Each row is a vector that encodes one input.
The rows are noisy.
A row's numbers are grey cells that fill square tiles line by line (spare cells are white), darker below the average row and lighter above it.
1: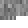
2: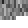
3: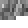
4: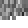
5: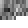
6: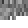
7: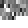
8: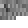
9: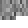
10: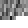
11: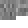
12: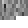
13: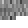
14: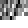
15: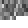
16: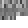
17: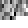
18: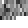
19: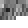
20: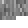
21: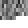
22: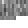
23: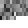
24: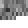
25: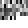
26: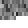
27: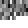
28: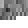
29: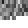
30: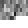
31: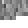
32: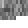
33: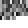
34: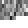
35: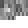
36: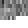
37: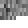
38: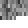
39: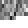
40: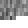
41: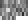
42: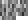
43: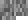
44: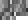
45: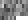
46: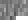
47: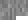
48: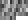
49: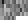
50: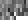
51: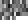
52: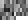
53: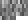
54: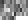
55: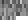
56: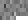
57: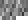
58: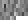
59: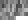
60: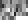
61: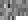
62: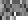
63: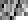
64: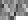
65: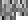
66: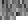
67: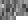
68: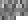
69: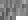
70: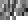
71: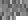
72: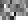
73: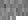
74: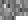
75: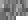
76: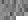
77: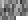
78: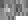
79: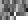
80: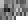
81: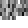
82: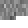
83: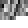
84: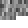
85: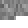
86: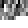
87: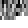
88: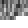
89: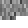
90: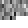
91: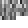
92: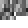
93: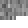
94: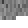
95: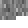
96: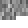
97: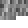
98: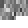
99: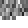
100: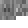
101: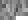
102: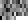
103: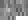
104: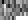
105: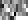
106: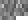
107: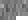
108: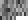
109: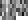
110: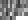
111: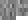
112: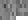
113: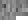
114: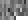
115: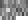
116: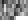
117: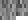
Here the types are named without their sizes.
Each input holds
a list of points on a line.
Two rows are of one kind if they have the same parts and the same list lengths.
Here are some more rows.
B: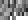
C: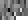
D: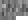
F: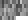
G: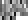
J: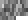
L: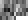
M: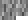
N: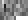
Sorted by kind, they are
B, F, N
C
D, G, J, L, M

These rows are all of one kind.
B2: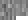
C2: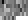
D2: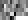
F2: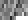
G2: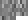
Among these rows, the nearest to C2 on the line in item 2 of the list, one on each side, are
F2 and G2.
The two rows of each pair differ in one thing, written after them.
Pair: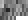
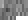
the place on the line in item 2 of the list
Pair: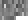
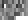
the place on the line in item 2 of the list
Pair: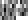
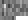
the place on the line in item 2 of the list
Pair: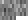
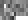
the place on the line in item 2 of the list
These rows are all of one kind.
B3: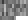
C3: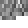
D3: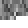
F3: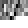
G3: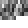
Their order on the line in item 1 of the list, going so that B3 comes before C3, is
G3, F3, B3, C3, D3.
